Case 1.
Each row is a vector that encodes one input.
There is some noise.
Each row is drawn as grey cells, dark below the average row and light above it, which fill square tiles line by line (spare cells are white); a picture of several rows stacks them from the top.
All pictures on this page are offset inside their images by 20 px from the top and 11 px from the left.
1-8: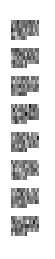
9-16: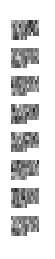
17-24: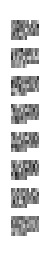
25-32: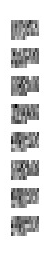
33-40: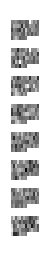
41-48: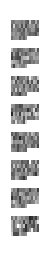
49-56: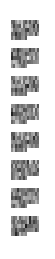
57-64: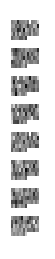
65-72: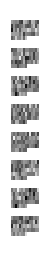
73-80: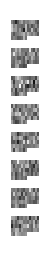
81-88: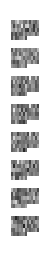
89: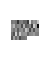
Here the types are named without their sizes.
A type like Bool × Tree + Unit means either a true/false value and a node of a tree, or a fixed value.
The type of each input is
Line.
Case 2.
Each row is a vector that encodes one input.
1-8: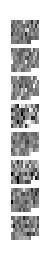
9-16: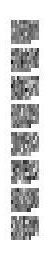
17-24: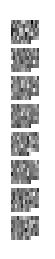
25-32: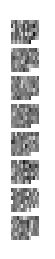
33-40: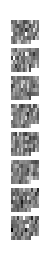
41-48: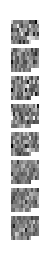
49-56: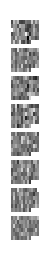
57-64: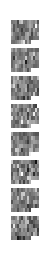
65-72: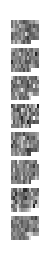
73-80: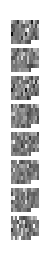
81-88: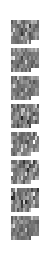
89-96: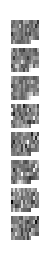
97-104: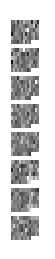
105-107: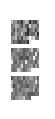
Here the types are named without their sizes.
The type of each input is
Bool × Bool × Bool.
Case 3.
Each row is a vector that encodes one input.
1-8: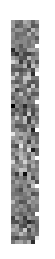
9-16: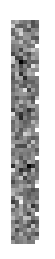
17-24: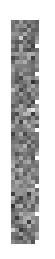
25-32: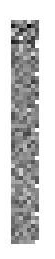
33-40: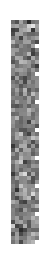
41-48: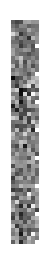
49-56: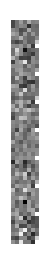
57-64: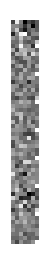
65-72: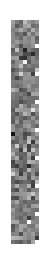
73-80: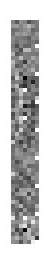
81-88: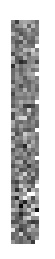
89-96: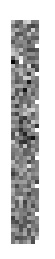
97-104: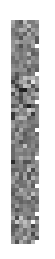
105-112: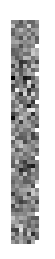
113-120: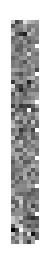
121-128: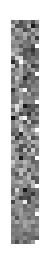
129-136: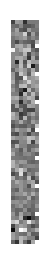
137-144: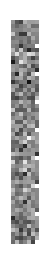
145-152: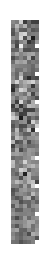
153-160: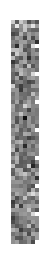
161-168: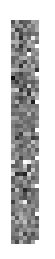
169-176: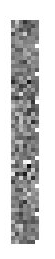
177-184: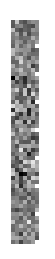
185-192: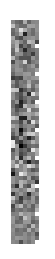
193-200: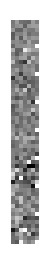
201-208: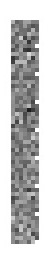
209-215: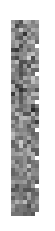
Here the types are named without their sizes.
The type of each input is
Line.
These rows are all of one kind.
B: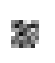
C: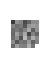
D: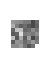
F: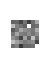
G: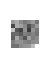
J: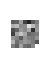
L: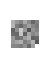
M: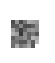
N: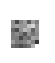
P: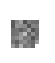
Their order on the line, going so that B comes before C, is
D, L, B, F, N, J, P, C, M, G.
